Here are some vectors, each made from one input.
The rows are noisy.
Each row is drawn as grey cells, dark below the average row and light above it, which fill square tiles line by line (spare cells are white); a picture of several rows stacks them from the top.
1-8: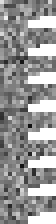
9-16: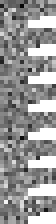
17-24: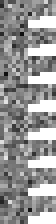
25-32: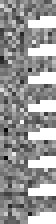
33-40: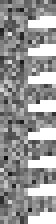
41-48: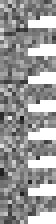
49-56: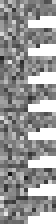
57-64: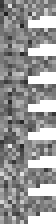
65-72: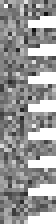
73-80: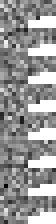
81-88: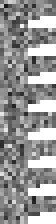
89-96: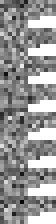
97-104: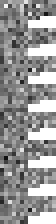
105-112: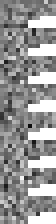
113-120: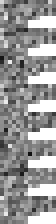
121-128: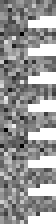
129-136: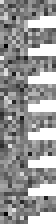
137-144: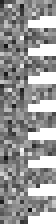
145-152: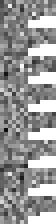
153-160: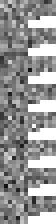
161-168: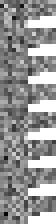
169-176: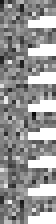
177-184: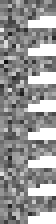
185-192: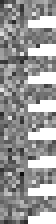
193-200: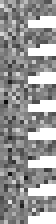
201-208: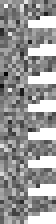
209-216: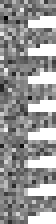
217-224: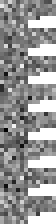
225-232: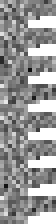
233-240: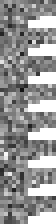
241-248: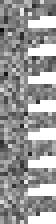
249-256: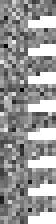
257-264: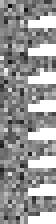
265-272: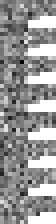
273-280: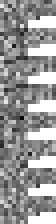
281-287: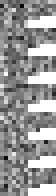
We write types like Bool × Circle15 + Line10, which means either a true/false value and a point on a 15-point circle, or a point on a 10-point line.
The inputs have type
Bool × (Circle6 + Line9) + Label9.
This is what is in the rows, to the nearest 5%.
About 35% of them hold one of 9 labels. The rest hold a true/false value, together with either a point on a 6-point circle, or a point on a 9-point line.
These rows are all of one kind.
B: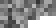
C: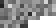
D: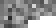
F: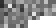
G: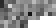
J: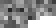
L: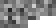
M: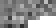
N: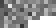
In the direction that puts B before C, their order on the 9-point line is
L, B, J, D, F, N, M, C, G.
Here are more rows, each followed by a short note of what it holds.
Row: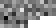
one of 9 labels
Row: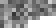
a point on a 6-point circle and a true/false value
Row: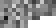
one of 9 labels
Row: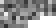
a point on a 6-point circle and a true/false value
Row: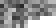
a point on a 6-point circle and a true/false value
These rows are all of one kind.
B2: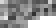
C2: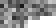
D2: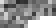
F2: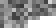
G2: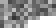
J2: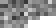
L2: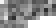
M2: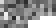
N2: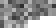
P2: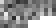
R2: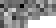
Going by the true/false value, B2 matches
D2, L2, M2 and P2.
